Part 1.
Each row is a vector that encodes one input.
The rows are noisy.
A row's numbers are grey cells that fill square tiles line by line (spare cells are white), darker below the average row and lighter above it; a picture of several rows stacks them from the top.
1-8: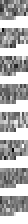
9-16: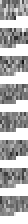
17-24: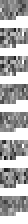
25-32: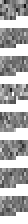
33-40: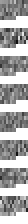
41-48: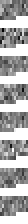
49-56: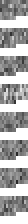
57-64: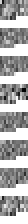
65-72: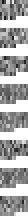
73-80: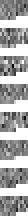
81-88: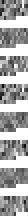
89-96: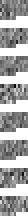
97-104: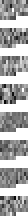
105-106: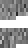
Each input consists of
either a point on a 5-point circle and a true/false value, or a point on a 10-point circle, or a fixed value.
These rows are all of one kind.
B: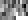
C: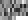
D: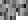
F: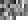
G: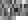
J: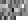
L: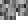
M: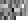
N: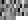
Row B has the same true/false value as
F, J and M.
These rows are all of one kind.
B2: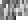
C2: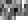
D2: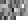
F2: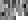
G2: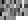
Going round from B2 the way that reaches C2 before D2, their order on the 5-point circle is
B2, F2, C2, G2, D2.
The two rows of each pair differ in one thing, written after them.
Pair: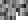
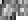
the place on the 5-point circle
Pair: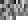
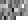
the place on the 5-point circle
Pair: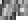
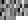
the place on the 5-point circle
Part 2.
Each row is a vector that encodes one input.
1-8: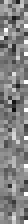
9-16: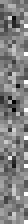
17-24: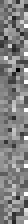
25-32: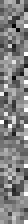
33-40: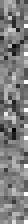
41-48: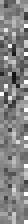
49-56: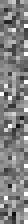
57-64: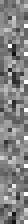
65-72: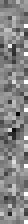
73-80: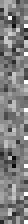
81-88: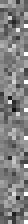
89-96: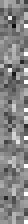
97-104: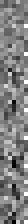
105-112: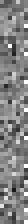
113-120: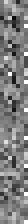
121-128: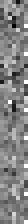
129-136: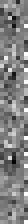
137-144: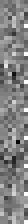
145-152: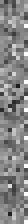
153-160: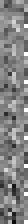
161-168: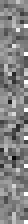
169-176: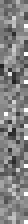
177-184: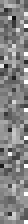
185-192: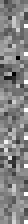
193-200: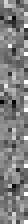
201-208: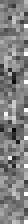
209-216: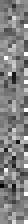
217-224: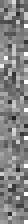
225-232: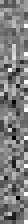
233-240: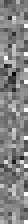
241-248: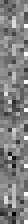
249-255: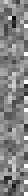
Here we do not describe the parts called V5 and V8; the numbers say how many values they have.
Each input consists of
either a point on a 4-point line, a value of V5 and a value of V8, or a node of a 14-node tree.
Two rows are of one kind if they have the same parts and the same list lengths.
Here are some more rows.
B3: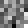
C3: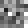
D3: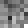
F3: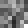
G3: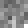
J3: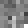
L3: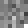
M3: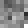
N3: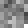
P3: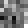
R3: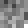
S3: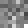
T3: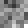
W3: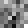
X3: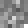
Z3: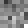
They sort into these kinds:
B3, C3, F3, P3, W3
D3, G3, J3, L3, M3, N3, R3, S3, T3, X3, Z3

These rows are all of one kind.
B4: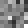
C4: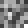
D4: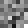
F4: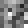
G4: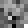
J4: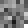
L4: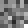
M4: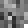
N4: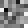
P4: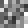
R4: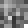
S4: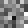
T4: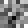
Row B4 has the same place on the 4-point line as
D4, F4, G4 and L4.
